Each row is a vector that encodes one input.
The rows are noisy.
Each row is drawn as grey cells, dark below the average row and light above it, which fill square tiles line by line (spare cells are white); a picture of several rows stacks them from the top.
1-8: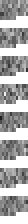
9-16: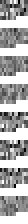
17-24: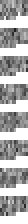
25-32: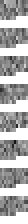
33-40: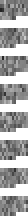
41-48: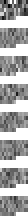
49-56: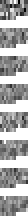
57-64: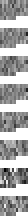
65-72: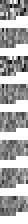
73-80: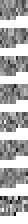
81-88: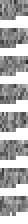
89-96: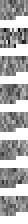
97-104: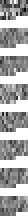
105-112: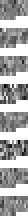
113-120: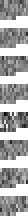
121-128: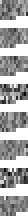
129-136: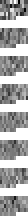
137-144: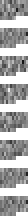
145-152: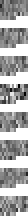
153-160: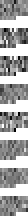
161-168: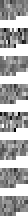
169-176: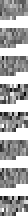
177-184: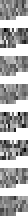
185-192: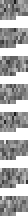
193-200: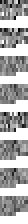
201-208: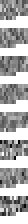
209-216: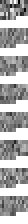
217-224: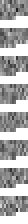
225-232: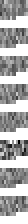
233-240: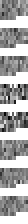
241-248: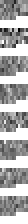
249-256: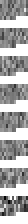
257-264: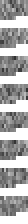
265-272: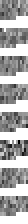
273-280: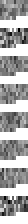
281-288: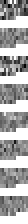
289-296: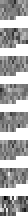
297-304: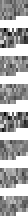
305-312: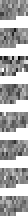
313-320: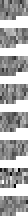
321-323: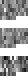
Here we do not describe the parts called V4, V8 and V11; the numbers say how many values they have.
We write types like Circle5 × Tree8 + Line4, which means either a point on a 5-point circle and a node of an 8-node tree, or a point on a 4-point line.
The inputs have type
Bool × V4 + Line7 × (Tree12 × V8 + V11).
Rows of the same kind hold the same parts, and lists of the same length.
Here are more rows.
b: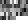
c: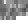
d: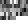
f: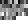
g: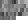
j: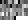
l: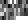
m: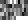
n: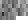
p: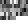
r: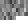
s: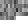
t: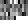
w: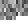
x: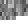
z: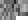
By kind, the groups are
b, d, f, j, l, m, p, t
c, w, x
g, n, r, s, z

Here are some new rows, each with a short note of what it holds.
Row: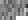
a point on a 7-point line and a value of V11
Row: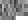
a point on a 7-point line and a value of V11
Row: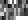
a true/false value and a value of V4
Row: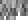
a point on a 7-point line, a node of a 12-node tree and a value of V8
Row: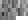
a point on a 7-point line and a value of V11
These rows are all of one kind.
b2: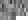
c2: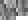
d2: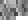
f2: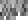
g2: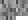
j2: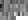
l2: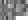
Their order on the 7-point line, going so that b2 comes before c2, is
j2, g2, b2, l2, c2, d2, f2.
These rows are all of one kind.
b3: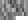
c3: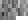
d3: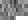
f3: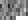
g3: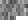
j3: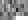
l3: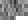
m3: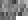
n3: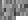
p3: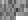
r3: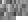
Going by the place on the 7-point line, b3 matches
c3, d3 and l3.
